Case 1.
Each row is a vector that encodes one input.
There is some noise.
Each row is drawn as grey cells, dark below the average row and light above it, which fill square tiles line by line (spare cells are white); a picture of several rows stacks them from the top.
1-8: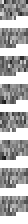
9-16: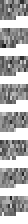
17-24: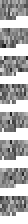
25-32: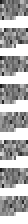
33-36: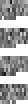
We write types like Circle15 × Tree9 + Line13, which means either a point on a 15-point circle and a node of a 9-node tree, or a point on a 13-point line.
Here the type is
Label8.
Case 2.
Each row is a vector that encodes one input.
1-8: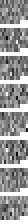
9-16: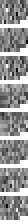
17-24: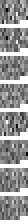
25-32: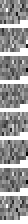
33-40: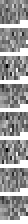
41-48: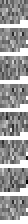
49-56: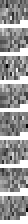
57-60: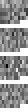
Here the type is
Bool × Bool × Bool × Bool.
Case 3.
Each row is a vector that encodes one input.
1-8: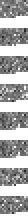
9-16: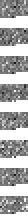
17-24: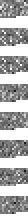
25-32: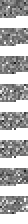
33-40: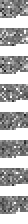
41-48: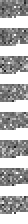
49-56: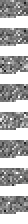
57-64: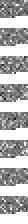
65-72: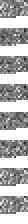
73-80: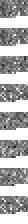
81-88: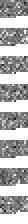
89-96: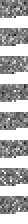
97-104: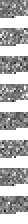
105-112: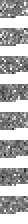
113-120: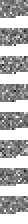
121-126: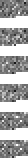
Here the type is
Bool × Bool × Bool × Bool.
